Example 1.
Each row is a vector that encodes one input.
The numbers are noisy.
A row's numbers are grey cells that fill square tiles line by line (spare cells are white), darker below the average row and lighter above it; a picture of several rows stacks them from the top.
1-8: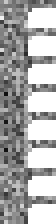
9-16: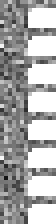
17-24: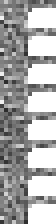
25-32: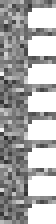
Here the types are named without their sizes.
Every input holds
a point on a circle.
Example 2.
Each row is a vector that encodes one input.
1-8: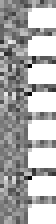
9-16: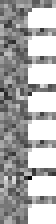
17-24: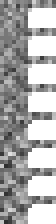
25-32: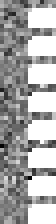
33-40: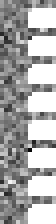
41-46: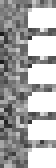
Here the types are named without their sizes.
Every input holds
a label.
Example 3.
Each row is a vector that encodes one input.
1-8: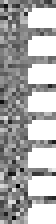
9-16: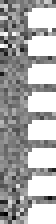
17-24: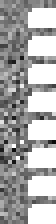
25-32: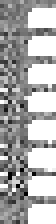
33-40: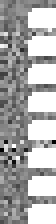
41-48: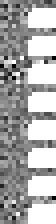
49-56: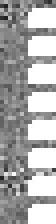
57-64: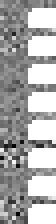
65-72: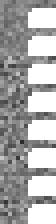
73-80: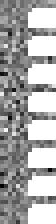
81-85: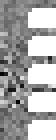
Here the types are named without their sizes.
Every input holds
a point on a line.
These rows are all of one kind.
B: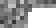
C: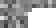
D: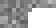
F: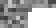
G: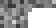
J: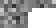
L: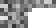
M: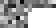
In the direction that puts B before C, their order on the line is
G, L, F, D, J, B, C, M.
